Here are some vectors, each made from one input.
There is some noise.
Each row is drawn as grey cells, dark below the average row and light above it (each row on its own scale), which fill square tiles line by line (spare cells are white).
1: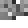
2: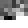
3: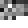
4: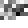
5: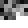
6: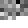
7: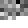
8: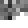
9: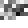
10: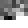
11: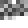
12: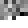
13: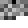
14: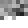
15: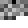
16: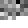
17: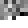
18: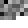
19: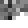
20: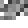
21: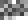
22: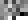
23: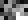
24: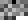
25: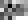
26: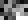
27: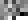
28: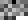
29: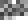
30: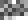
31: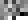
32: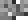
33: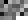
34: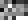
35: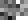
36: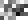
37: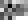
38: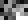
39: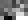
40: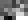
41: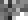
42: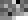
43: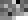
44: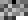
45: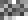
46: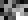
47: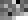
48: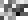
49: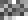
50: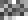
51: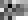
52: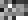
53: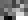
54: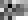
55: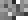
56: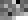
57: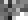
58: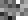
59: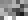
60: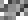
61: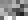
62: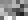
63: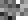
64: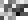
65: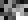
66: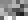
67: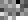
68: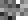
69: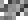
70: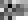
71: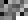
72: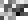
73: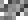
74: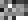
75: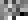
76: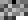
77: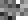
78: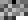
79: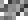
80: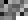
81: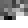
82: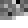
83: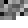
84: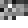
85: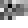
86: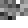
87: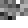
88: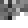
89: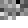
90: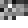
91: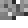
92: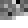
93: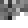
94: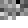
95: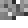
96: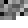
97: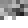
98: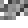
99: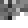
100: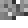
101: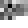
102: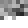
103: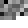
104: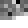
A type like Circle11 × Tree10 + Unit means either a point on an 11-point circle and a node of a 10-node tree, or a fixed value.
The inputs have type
Bool × Bool × Bool × Bool.
